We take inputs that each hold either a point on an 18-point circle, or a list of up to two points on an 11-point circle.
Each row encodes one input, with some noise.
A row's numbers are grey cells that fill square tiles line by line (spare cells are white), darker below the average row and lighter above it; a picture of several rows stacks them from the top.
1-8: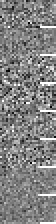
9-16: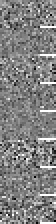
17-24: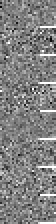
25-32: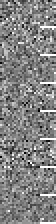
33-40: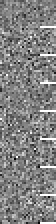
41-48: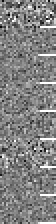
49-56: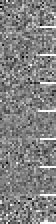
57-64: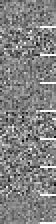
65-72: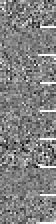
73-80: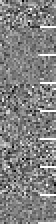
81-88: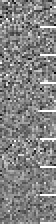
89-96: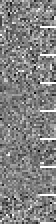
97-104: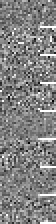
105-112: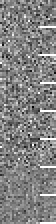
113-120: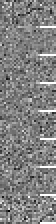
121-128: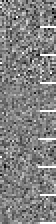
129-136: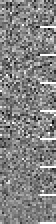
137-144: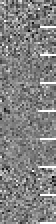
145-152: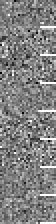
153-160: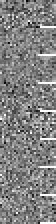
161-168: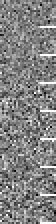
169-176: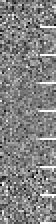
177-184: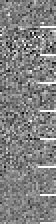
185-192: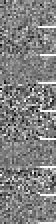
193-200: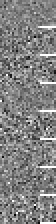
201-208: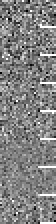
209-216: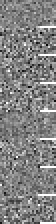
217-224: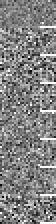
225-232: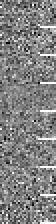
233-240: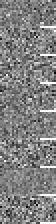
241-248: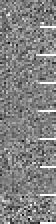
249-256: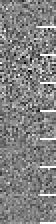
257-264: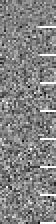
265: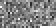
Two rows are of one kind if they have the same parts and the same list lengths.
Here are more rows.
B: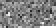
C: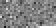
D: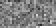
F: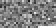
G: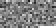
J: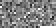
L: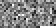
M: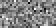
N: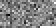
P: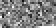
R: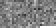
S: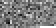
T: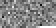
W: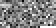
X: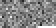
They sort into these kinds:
B, D, R
C, F, G, P, T, X
J, L, M, N, W
S

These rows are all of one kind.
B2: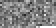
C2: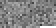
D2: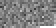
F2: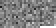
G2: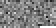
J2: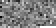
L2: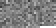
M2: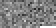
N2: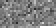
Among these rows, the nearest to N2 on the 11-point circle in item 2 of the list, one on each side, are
B2 and L2.
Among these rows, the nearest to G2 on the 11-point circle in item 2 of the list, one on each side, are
D2 and M2.
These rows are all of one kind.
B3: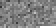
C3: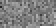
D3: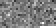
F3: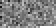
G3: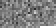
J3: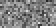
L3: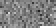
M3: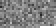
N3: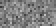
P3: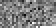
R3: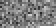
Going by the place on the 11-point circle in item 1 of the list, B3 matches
F3 and G3.
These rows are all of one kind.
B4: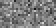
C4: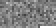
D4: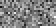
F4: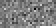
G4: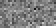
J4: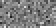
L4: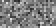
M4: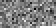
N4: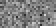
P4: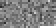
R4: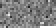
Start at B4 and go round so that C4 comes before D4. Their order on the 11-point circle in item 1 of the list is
B4, N4, C4, L4, P4, D4, J4, R4, M4, F4, G4.
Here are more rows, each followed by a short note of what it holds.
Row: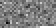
the empty list
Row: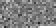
a list of one item
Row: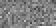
a list of two items
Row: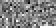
a point on an 18-point circle
